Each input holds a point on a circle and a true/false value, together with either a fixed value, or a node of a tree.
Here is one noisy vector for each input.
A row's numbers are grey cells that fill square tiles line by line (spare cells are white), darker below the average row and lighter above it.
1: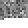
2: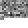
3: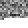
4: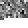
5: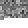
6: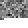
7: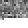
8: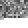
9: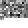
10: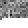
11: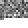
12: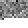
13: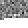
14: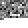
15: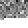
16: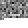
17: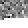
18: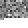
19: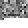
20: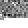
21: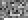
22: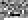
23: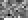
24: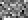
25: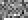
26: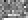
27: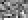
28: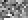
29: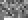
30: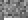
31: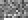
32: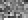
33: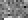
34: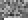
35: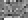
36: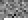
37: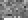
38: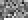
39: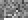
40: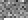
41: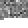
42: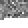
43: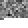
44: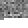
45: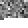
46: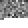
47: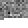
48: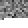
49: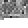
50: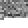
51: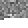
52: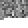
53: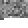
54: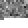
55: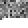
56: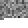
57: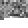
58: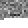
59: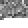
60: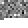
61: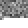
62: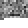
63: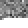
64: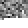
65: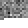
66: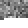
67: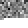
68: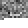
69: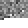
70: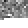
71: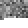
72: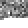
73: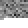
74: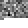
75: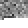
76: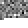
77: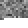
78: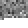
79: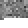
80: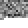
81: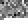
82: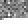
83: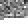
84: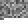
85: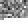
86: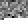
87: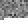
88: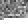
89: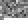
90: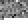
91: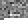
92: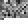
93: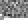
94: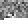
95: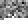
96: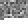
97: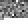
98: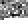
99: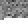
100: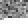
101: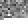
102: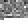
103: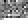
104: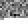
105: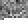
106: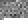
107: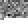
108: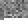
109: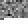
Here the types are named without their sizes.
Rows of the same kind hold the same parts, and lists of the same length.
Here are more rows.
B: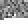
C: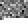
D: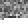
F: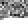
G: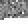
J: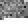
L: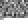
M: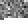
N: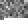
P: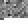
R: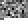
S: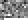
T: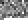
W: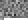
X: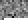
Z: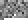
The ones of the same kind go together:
B, C, J, M, N, P, R, Z
D, F, G, L, S, T, W, X

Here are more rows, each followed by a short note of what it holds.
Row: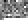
a point on a circle, a node of a tree and a true/false value
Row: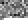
a point on a circle, a node of a tree and a true/false value
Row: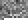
a point on a circle and a true/false value
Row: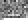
a point on a circle, a node of a tree and a true/false value
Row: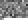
a point on a circle, a node of a tree and a true/false value
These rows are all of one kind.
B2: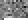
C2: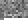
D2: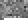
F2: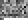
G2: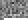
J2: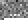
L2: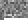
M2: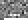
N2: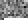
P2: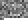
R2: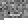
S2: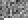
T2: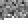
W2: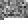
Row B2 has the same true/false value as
D2, F2, N2 and W2.
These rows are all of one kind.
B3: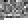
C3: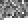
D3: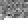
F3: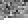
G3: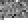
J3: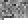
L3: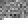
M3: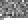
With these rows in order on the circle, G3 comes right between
B3 and L3.
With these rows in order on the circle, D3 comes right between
J3 and M3.
